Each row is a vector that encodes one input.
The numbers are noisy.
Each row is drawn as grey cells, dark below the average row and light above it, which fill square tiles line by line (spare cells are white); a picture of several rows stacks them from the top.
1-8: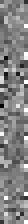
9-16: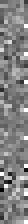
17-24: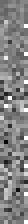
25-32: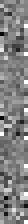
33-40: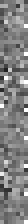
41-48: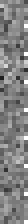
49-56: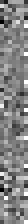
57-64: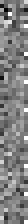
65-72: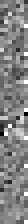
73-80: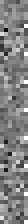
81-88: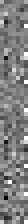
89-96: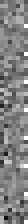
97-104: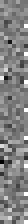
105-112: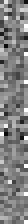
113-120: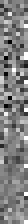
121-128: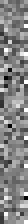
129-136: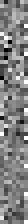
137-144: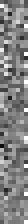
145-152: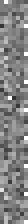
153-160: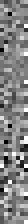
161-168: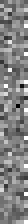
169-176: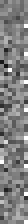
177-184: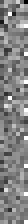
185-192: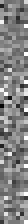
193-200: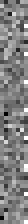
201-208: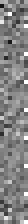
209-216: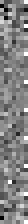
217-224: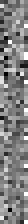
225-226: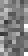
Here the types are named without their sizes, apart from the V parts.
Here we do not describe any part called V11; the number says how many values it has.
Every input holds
a list of items, each a true/false value and a value of V11.
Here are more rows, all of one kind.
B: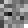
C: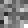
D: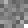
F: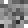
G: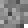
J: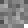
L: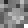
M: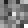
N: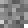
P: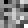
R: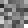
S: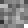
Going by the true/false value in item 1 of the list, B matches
C and M.
